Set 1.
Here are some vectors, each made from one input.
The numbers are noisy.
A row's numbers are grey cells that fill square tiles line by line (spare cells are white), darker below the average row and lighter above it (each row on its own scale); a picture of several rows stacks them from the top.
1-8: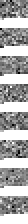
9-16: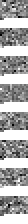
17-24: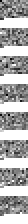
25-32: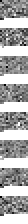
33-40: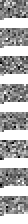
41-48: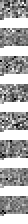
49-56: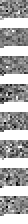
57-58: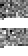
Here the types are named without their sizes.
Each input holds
either a fixed value, or a label and a point on each of two lines.
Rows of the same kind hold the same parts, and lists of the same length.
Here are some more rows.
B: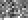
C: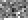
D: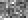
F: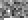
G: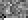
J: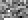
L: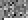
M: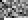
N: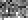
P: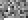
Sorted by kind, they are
B, C, D, F, G, J, L, N, P
M

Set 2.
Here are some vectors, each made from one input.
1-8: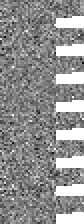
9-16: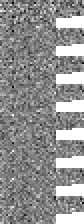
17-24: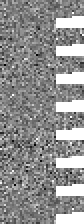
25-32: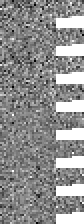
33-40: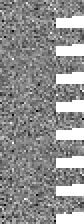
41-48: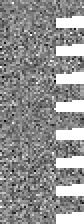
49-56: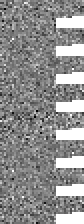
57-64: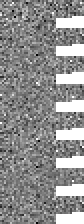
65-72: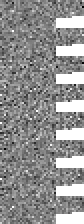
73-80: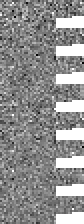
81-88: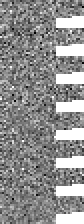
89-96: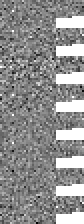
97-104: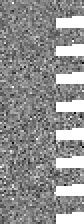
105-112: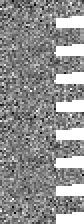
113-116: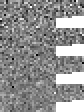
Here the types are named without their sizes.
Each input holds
a list of points on a line.
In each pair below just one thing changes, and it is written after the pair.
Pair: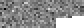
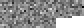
the place on the line in item 1 of the list
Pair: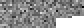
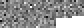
the place on the line in item 1 of the list
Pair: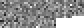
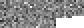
the place on the line in item 2 of the list
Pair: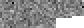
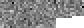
the place on the line in item 2 of the list
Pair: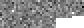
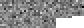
the place on the line in item 1 of the list
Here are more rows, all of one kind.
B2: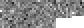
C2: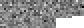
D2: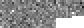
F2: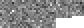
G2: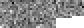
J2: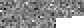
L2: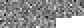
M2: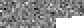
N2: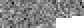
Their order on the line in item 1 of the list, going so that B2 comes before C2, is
L2, J2, M2, F2, D2, B2, N2, G2, C2.
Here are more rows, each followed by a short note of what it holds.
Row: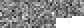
a list of one item
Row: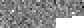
a list of two items
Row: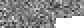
a list of one item
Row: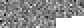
a list of two items
